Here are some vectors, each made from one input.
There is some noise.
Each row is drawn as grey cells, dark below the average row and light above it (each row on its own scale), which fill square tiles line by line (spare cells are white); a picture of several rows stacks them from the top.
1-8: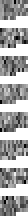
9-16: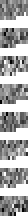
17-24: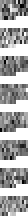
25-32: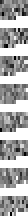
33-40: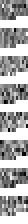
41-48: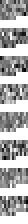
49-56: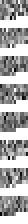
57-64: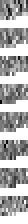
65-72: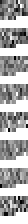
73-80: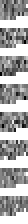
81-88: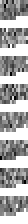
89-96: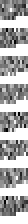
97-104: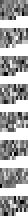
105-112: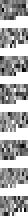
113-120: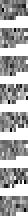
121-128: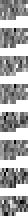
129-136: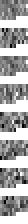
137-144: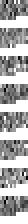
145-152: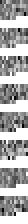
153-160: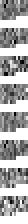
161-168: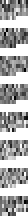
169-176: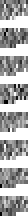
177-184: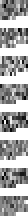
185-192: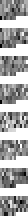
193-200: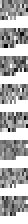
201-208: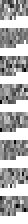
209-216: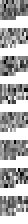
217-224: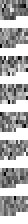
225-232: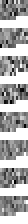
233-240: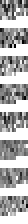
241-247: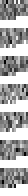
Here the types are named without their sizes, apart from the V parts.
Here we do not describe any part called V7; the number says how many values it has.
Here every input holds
a value of V7, together with a list of items, each either a label, or a point on a line.
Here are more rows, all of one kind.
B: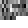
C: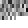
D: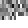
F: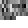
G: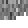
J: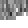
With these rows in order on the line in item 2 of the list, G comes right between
B and J.
